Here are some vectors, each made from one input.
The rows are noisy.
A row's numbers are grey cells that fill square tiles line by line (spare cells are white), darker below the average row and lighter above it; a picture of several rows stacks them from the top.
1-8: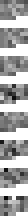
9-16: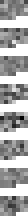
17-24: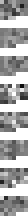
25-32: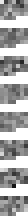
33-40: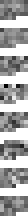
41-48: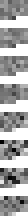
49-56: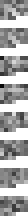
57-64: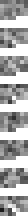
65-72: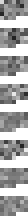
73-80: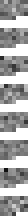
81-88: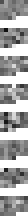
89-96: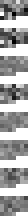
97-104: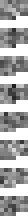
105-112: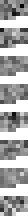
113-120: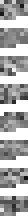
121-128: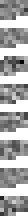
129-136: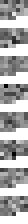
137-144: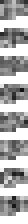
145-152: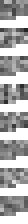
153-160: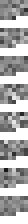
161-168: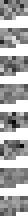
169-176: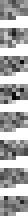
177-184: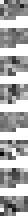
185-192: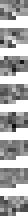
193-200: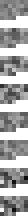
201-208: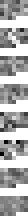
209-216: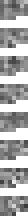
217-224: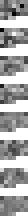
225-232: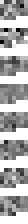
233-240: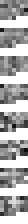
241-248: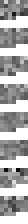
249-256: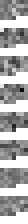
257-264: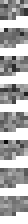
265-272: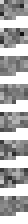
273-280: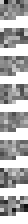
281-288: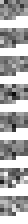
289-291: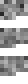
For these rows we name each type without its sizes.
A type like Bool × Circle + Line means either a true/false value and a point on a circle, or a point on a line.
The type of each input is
Bool × (Line × Line + Unit).
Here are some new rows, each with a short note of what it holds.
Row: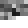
a true/false value
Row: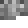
a true/false value
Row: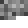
a true/false value
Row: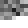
a true/false value
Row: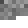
a true/false value
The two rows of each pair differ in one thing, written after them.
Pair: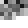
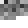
the place on one of the two lines
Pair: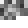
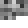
the place on one of the two lines
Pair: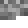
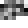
the true/false value
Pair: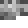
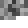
the place on one of the two lines
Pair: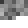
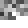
the place on one of the two lines
